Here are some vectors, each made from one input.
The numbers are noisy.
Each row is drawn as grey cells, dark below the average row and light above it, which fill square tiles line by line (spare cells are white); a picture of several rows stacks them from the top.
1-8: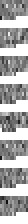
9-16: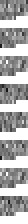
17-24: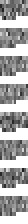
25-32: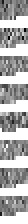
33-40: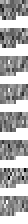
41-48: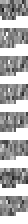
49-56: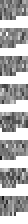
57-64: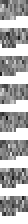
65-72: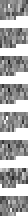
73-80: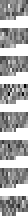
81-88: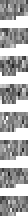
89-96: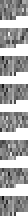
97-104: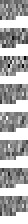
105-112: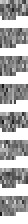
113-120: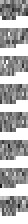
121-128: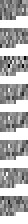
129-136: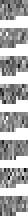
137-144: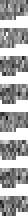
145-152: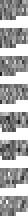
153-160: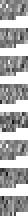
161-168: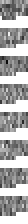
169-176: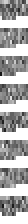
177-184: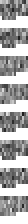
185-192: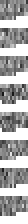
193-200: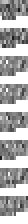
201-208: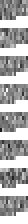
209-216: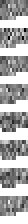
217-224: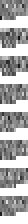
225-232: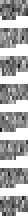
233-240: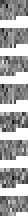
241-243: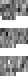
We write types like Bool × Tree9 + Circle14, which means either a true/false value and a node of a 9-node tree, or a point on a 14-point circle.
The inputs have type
Bool × Bool × Bool × Bool + Circle11 + Unit.
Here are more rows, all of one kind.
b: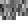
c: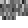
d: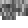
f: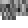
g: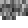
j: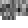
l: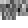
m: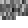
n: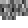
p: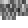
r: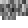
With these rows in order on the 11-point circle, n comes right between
b and r.
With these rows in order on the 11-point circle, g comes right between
d and m.
